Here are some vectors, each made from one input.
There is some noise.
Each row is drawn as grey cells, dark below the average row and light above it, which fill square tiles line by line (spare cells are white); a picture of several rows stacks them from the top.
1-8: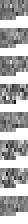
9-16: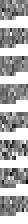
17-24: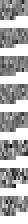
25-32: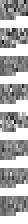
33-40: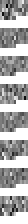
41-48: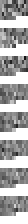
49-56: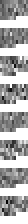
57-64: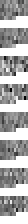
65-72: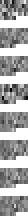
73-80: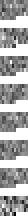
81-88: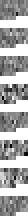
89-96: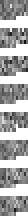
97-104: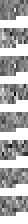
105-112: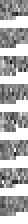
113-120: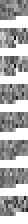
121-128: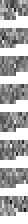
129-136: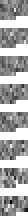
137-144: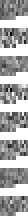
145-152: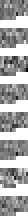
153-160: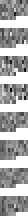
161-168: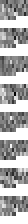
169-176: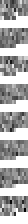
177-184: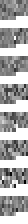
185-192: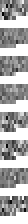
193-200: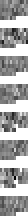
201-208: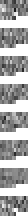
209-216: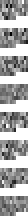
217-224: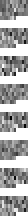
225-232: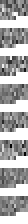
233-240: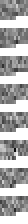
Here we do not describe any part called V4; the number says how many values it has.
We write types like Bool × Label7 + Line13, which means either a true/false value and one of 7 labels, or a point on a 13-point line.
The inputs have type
Bool × (Line6 + V4) + Tree11.
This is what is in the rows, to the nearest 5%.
About 35% of them hold a node of an 11-node tree. The rest hold a true/false value, together with either a point on a 6-point line, or a value of V4.
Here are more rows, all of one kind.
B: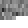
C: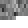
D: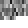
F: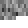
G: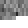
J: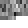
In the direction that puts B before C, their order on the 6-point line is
F, J, B, D, G, C.
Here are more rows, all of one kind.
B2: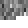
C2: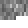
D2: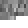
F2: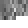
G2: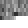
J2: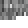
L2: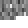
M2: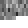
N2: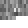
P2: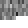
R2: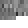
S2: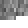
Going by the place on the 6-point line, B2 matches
C2 and J2.
